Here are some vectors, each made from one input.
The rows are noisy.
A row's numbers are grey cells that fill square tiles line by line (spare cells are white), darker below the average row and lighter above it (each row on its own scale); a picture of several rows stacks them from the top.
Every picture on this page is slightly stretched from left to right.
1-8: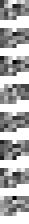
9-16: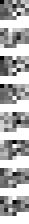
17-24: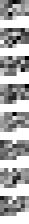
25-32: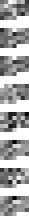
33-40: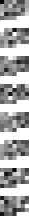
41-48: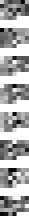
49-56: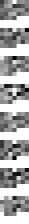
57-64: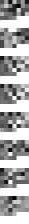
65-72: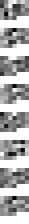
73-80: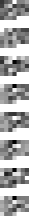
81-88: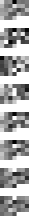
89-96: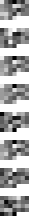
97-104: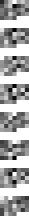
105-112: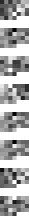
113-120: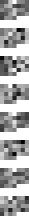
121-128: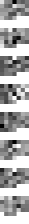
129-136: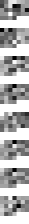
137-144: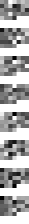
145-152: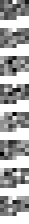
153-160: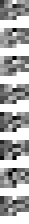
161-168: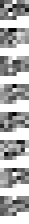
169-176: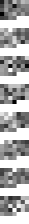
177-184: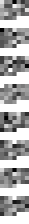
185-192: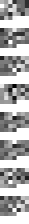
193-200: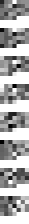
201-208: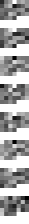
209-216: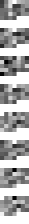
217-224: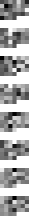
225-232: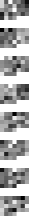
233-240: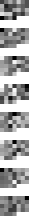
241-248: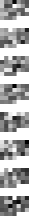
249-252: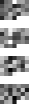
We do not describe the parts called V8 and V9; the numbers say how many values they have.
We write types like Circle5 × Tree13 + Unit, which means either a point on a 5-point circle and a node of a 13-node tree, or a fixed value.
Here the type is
Bool × Bool × Bool × Bool × V8 × V9 + Tree7 + Unit.
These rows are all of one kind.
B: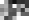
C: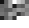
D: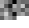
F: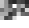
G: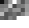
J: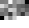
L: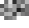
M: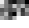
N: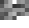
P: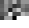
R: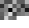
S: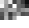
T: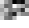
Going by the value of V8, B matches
F, P, S and T.
